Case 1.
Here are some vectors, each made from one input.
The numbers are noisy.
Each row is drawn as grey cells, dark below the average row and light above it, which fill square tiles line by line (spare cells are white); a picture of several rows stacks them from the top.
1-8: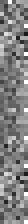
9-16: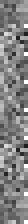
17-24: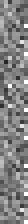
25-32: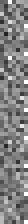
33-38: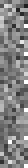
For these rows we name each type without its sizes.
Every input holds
a point on a line.
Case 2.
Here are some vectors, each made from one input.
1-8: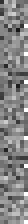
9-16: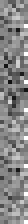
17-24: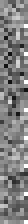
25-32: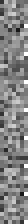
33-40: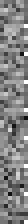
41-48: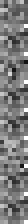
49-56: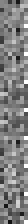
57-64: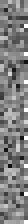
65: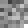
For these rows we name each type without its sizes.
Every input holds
a point on a line.
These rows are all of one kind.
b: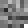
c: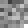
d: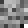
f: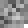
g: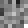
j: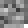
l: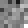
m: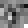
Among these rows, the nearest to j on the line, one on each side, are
f and m.
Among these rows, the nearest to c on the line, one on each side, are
f and l.
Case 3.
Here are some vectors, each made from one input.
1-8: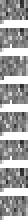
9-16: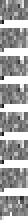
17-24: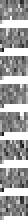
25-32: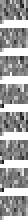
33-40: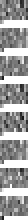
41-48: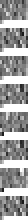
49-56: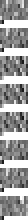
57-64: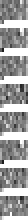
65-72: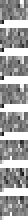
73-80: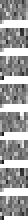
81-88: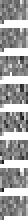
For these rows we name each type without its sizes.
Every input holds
a point on a line.
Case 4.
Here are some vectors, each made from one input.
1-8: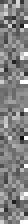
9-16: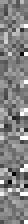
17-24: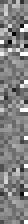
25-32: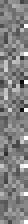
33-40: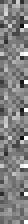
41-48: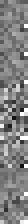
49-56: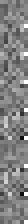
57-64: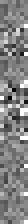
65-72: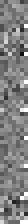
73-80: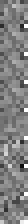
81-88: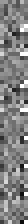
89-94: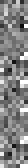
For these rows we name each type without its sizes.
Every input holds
a point on a line.
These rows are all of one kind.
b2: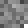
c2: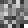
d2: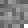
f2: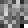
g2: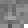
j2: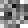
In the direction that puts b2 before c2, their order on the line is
j2, g2, d2, b2, f2, c2.
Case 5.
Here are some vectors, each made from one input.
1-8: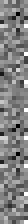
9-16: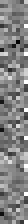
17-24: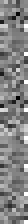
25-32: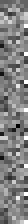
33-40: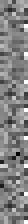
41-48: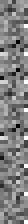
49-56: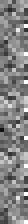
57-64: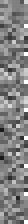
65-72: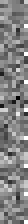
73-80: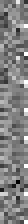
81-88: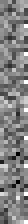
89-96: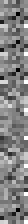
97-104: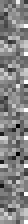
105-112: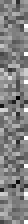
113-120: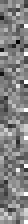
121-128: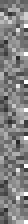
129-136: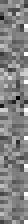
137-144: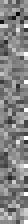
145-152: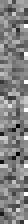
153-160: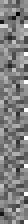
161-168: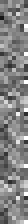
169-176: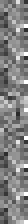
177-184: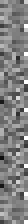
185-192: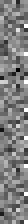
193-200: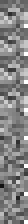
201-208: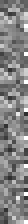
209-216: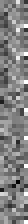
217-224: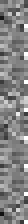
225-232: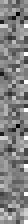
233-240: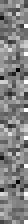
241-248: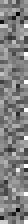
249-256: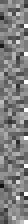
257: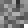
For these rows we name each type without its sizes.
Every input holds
a label.
